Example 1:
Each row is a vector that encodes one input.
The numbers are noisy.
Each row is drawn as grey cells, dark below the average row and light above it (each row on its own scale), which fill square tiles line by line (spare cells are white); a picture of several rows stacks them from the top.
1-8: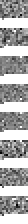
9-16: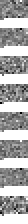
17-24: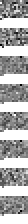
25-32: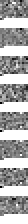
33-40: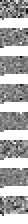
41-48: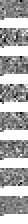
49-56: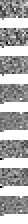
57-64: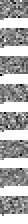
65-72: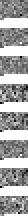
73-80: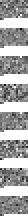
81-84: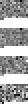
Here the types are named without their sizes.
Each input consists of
four true/false values.
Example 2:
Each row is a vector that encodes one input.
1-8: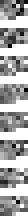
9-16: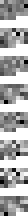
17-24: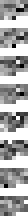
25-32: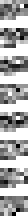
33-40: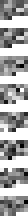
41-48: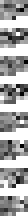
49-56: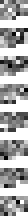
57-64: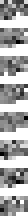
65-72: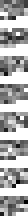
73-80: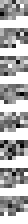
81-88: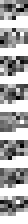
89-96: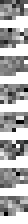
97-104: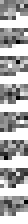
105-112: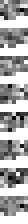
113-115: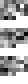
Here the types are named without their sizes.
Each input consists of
either a fixed value, or four true/false values.
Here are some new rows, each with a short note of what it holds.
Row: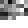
a fixed value
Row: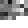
a fixed value
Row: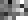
a fixed value
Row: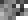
four true/false values
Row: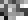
four true/false values
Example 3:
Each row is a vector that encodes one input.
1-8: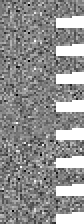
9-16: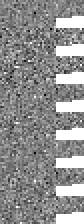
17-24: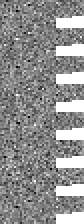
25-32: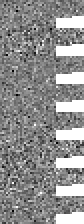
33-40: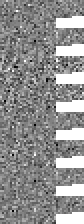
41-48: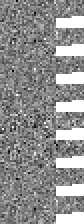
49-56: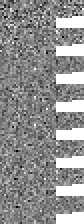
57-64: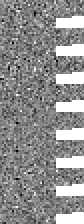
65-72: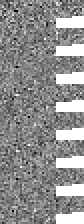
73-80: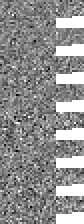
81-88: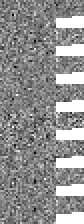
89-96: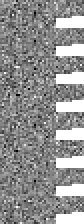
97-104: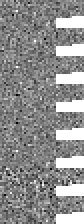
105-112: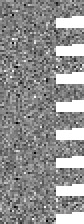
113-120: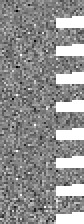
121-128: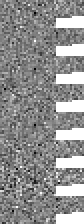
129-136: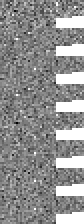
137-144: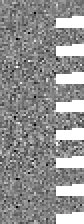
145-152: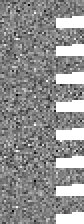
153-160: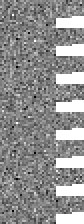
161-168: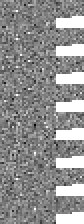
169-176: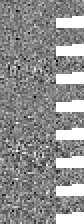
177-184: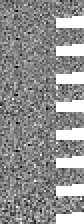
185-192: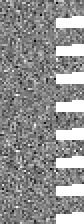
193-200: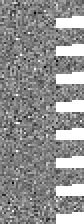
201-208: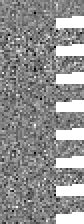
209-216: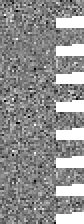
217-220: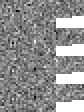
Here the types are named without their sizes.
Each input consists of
a point on each of two lines.
